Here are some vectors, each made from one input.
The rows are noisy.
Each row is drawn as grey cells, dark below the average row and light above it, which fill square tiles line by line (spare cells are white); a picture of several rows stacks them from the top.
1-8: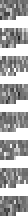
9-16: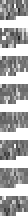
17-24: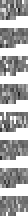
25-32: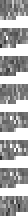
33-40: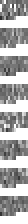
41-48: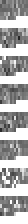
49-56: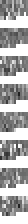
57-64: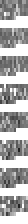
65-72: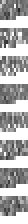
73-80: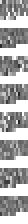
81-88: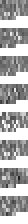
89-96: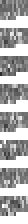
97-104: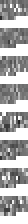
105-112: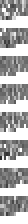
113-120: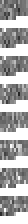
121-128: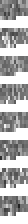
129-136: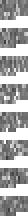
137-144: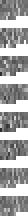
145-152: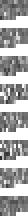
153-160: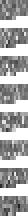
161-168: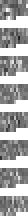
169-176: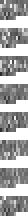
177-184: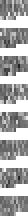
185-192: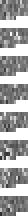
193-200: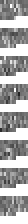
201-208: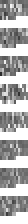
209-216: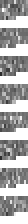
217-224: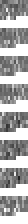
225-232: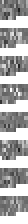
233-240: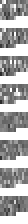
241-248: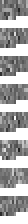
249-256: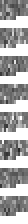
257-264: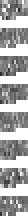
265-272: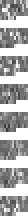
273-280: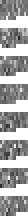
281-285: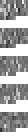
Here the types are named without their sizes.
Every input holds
three true/false values.
